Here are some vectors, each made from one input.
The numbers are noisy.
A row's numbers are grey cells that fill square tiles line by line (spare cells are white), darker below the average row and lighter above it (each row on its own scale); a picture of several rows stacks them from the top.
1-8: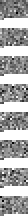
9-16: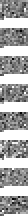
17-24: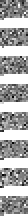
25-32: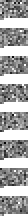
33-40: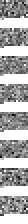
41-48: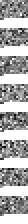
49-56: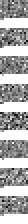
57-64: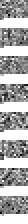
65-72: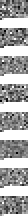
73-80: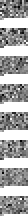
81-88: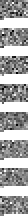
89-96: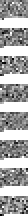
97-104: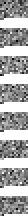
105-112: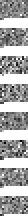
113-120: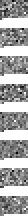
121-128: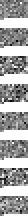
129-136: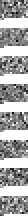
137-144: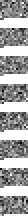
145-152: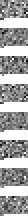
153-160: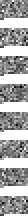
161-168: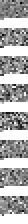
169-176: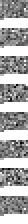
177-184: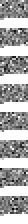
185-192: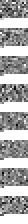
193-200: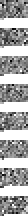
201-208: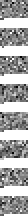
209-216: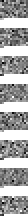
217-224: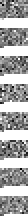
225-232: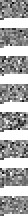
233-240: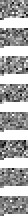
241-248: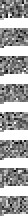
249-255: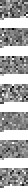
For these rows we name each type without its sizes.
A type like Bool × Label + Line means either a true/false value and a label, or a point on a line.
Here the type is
Label × (Line + Tree) × (Tree × Tree × (Tree + Unit) + Unit).
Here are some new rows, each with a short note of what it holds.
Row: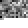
a label, a point on a line and a node of each of three trees
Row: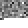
a label and a point on a line
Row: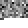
a label and a node of a tree
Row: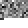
a label and a node of a tree
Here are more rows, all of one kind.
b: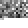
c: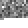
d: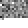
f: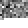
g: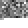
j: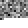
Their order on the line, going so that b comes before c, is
b, d, c, g, j, f.
